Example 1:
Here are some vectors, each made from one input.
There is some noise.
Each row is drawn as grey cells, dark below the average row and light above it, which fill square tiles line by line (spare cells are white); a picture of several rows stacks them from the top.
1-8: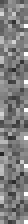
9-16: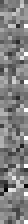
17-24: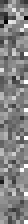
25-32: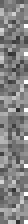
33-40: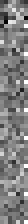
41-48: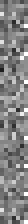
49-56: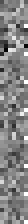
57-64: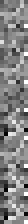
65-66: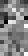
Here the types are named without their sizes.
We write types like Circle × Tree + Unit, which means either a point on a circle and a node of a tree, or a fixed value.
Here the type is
List(Line).
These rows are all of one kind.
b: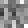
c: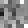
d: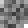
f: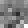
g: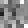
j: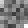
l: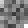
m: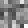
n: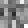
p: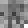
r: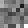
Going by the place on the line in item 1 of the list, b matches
c, g, m and n.
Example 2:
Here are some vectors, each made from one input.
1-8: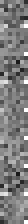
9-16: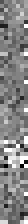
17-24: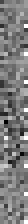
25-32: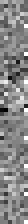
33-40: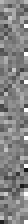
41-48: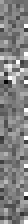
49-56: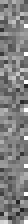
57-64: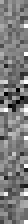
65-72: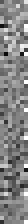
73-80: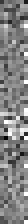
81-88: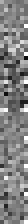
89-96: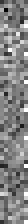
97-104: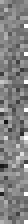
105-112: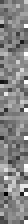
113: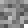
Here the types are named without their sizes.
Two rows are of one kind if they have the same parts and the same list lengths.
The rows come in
2 kinds.
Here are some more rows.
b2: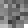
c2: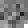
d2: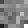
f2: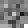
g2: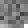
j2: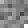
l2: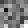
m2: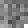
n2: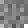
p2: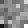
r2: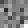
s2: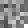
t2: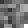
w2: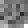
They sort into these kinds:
b2, c2, f2, g2, j2, m2, n2, w2
d2, l2, p2, r2, s2, t2

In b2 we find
a point on a line.
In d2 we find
a point on a circle.
